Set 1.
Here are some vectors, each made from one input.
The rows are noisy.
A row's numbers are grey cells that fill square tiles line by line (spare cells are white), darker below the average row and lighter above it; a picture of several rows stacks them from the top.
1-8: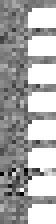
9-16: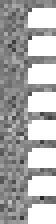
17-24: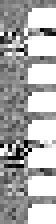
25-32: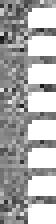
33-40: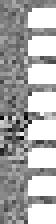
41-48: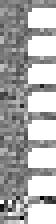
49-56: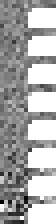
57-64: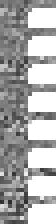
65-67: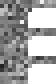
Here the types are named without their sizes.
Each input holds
a true/false value, together with either a fixed value, or a node of a tree.
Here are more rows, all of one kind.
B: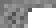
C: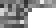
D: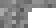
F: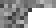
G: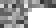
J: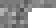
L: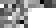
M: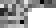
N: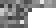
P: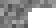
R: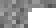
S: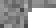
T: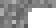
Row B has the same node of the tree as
F, G and N.
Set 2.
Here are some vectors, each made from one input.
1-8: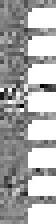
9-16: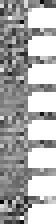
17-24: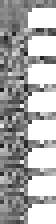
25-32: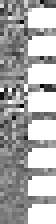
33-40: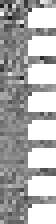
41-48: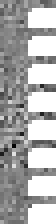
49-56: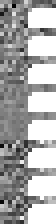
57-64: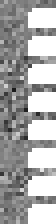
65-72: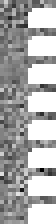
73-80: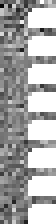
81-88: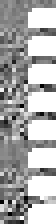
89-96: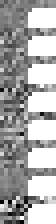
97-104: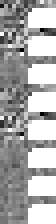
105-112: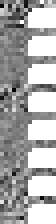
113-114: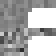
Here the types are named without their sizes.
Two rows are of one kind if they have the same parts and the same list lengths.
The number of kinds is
2.
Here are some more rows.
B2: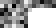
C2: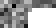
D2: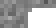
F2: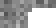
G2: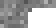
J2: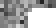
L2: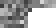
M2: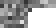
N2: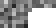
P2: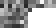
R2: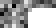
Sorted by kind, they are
B2, C2, D2, G2, L2, M2, N2, P2, R2
F2, J2

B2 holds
a node of a tree and a true/false value.
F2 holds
a true/false value.
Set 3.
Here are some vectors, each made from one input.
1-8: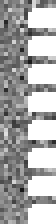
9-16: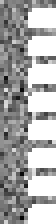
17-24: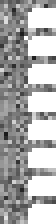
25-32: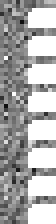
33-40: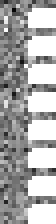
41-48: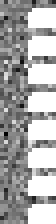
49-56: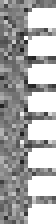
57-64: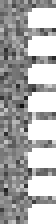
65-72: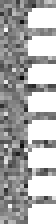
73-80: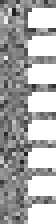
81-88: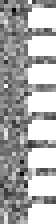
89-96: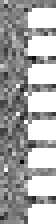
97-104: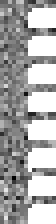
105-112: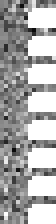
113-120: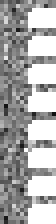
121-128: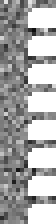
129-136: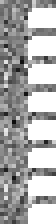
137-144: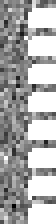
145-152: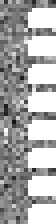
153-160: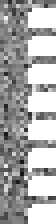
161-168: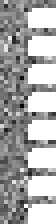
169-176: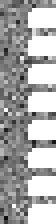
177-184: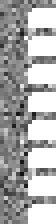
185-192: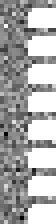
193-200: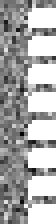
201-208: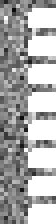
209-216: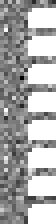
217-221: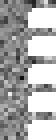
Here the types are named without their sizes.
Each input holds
a label, together with either a fixed value, or a node of a tree.
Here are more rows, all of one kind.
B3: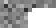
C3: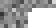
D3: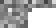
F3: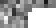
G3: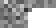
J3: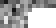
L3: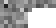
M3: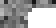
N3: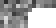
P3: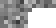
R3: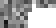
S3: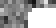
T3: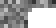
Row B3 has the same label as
G3 and L3.
